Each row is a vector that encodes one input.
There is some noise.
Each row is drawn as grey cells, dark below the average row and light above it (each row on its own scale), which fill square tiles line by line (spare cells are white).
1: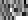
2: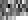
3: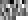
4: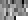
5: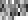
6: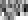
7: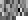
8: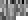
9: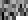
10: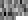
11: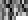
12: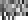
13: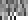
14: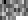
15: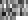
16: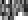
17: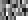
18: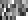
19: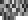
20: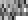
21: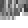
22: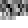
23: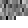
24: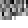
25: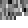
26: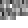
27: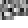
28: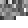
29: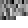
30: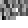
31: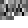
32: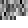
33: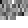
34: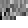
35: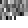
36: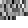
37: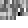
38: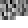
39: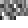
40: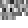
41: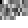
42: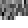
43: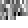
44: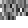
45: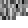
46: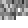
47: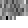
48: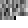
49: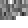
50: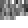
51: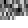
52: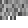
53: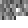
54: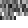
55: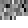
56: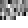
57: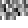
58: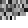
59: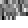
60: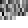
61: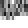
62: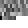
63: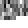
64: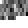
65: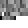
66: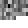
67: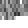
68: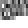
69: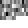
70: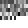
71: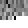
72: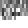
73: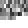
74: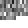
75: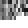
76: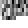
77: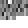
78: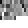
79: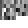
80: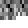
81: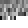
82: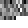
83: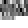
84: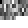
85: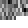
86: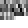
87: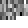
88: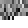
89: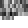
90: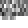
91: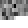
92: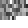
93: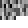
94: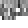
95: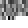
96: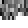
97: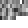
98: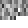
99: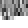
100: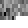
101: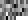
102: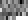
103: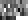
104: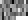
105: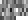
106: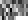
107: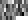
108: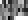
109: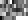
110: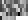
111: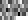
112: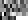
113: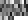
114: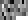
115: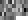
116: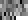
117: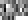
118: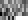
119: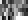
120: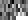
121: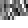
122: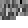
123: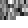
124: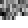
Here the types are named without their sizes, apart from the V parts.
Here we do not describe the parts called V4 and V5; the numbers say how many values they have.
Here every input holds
a true/false value and a value of V5, together with either a point on a circle, or a value of V4.
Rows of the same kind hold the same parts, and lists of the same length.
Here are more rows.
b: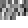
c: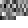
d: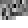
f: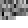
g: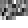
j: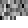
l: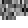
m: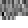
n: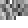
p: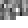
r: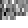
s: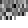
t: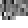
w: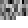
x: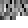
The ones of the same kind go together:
b, j, r, s, w, x
c, d, f, g, l, m, n, p, t

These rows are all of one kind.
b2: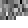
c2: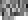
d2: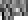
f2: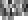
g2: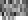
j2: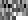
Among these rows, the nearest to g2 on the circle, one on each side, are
d2 and j2.
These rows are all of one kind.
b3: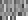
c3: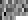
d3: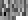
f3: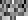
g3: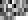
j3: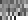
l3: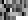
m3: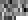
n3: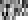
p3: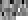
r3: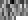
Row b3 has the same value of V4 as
f3 and n3.
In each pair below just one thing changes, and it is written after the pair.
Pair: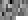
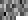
the value of V4
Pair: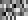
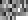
the value of V5
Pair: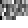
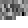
the value of V4
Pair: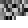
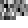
the true/false value
